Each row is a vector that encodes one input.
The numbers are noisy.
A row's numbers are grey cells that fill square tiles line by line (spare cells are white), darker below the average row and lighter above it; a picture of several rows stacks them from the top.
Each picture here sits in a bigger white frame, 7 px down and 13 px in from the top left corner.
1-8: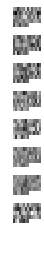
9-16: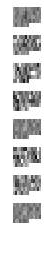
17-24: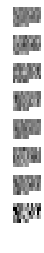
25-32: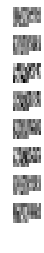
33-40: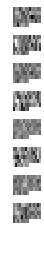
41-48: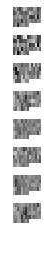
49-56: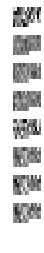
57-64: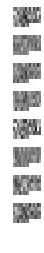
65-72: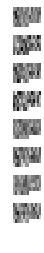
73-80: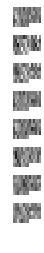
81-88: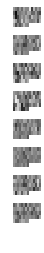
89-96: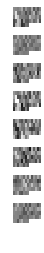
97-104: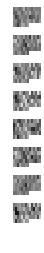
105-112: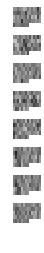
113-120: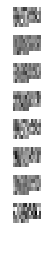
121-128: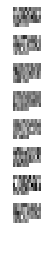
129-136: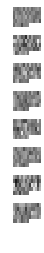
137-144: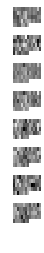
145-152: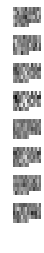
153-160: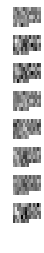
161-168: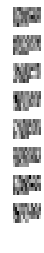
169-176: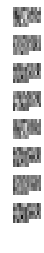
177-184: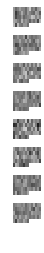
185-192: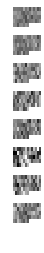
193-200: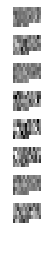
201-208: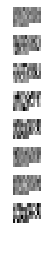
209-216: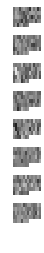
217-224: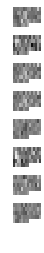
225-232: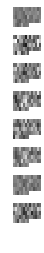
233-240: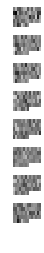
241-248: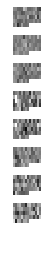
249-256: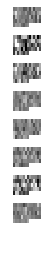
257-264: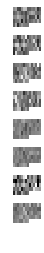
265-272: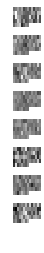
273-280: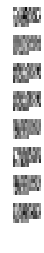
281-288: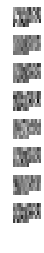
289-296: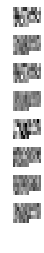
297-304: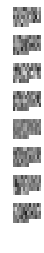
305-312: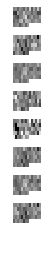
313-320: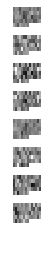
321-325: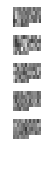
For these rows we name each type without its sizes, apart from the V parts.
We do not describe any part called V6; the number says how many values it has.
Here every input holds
a list of items, each a true/false value and a value of V6.
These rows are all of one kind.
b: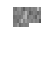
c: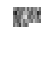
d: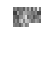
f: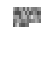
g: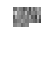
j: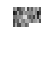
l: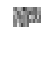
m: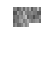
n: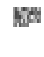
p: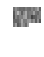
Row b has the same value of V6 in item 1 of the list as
d, g and j.
